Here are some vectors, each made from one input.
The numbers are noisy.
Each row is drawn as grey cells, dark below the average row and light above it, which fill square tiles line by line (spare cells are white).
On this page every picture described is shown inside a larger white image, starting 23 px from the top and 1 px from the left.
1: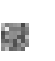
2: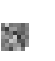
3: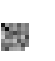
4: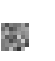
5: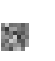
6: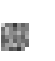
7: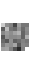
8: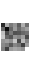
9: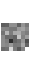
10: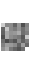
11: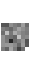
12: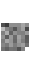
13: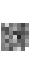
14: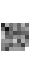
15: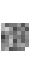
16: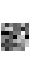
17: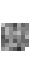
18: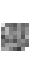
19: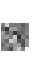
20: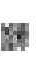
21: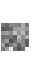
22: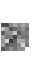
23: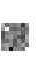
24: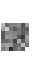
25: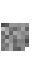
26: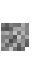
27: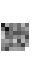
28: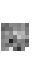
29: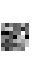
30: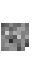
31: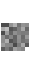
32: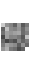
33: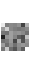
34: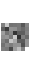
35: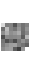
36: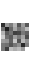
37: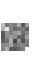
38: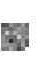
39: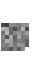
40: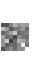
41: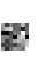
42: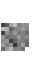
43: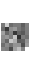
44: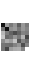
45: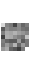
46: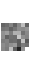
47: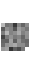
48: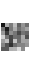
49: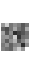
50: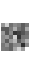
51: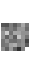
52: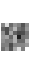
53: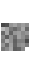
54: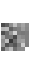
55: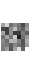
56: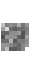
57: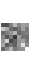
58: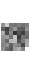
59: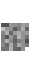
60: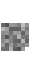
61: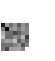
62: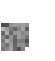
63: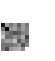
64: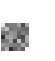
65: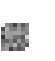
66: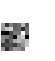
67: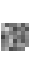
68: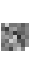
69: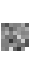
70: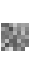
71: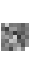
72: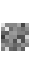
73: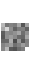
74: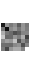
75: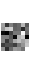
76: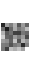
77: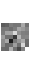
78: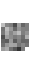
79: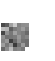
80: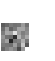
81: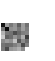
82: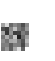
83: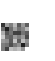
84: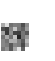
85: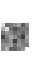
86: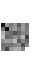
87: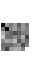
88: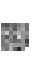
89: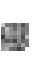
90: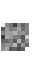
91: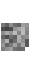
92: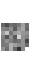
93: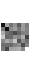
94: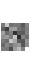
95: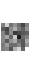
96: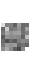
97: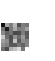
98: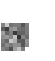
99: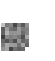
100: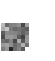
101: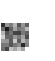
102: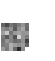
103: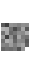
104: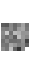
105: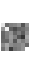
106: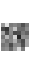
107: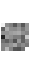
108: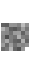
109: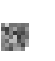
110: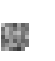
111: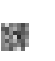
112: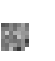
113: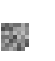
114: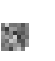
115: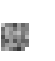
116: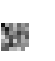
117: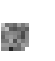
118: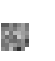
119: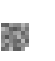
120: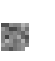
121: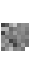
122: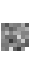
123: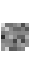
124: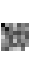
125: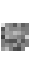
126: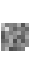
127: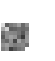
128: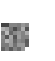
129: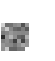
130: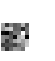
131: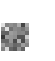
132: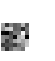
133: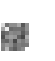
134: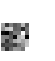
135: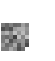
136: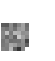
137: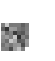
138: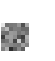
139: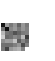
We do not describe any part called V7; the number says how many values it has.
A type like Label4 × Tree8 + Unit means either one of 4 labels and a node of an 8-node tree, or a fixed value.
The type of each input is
List2(Bool × V7).
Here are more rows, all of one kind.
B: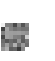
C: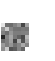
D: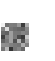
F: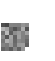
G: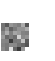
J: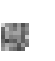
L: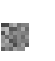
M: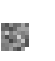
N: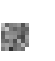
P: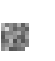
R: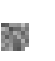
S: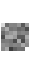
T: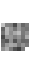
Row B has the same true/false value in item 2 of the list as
G, J, M and T.
